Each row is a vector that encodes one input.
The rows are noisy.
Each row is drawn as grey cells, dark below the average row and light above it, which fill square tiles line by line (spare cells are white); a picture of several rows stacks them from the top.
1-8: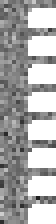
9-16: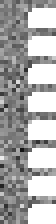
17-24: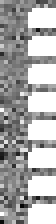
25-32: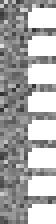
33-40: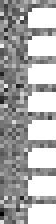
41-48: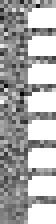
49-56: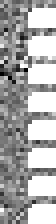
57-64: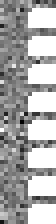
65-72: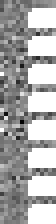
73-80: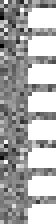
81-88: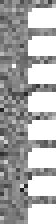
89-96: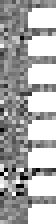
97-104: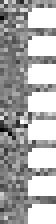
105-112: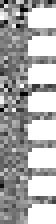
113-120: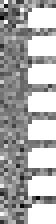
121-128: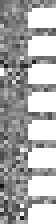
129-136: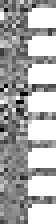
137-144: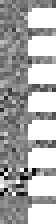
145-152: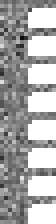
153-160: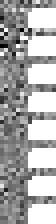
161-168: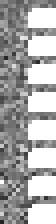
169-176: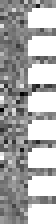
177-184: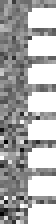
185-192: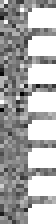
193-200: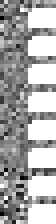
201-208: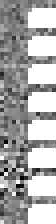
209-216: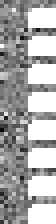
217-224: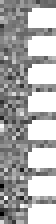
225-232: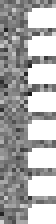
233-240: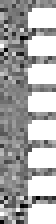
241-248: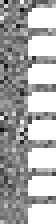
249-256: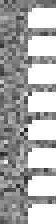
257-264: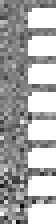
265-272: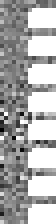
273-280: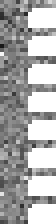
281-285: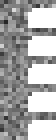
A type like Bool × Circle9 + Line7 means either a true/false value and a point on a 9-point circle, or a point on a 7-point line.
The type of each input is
Bool × (Line7 + Line12) + Label7.
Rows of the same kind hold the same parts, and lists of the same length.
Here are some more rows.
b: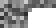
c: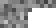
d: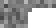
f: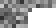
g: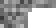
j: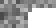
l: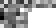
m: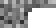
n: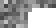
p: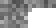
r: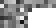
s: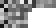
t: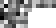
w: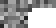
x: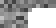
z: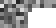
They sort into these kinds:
b, m, r, s, w, z
c, d, n, p, t, x
f, g, j, l

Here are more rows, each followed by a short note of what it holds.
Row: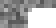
a point on a 7-point line and a true/false value
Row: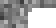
a point on a 7-point line and a true/false value
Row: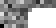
one of 7 labels
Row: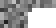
one of 7 labels
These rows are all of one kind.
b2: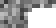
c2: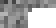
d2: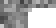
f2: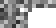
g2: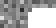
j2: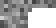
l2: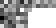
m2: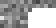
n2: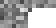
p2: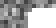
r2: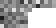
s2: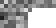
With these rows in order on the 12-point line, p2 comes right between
b2 and l2.
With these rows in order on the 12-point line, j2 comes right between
m2 and s2.
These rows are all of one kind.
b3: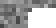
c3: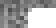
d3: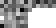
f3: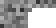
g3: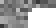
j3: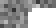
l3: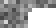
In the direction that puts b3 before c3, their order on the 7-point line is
b3, l3, f3, j3, d3, g3, c3.
